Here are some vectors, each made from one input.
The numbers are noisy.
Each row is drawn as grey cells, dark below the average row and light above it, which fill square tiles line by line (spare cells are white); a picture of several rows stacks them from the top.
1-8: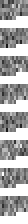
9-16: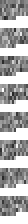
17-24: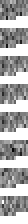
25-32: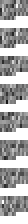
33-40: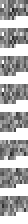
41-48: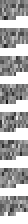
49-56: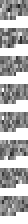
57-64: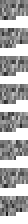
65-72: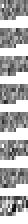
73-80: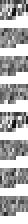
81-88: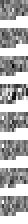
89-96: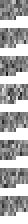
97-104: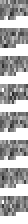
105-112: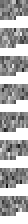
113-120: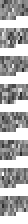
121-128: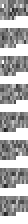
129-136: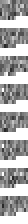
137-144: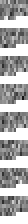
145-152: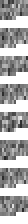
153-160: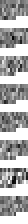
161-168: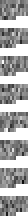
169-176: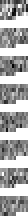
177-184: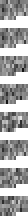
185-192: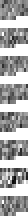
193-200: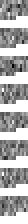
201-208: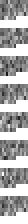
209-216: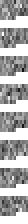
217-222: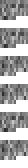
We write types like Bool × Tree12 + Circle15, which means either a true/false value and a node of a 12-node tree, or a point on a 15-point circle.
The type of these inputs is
Bool × Label10 + Unit.
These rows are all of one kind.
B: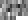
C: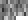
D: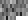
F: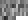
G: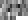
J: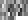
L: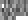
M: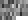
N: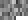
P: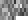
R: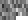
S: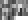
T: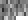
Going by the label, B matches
G and J.
